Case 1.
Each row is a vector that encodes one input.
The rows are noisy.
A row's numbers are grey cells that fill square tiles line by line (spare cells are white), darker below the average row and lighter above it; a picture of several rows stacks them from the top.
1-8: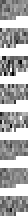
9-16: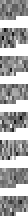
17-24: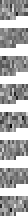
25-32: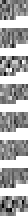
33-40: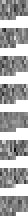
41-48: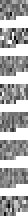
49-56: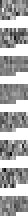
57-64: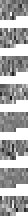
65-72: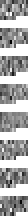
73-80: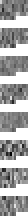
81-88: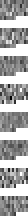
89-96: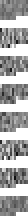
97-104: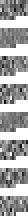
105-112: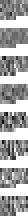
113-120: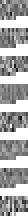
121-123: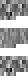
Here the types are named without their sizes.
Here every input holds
a point on a line.
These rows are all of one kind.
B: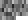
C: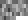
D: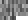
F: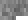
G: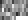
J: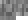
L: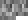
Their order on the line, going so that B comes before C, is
J, D, F, B, L, G, C.
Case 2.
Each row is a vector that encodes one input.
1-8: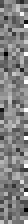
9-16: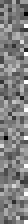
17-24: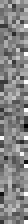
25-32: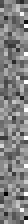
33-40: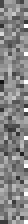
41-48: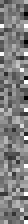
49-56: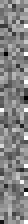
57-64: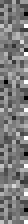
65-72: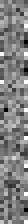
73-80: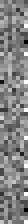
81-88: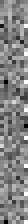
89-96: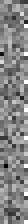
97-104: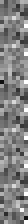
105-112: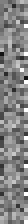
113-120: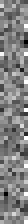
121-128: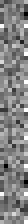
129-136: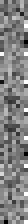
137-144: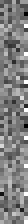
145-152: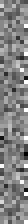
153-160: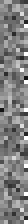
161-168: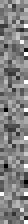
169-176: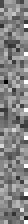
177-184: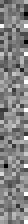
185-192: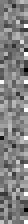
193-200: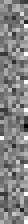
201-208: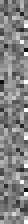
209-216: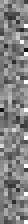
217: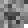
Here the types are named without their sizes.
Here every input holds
a point on a line.
